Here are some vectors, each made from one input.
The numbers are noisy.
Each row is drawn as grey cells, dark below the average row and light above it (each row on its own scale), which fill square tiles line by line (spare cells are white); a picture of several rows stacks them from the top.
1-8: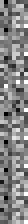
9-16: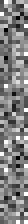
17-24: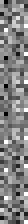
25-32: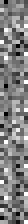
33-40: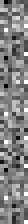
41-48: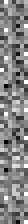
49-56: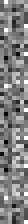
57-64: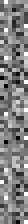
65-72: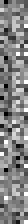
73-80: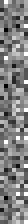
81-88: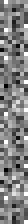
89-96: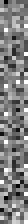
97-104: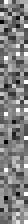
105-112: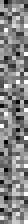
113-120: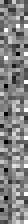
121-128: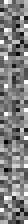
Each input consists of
a true/false value, together with either a point on an 8-point circle, or a fixed value.
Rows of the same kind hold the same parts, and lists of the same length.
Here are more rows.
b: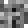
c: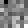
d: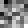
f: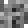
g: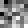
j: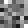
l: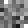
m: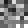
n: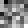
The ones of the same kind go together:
b, f, m
c, d, g, j, l, n

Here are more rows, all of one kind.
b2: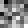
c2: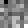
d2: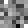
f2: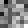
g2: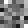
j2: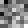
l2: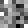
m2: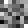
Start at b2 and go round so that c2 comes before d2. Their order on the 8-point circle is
b2, j2, f2, g2, m2, c2, l2, d2.
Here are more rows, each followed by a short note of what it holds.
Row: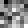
a point on an 8-point circle and a true/false value
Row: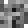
a true/false value
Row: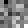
a point on an 8-point circle and a true/false value
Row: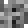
a true/false value
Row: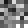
a true/false value
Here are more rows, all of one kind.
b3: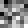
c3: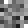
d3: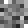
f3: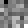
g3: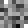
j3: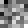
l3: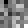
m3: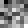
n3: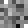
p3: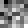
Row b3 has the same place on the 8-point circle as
m3, n3 and p3.
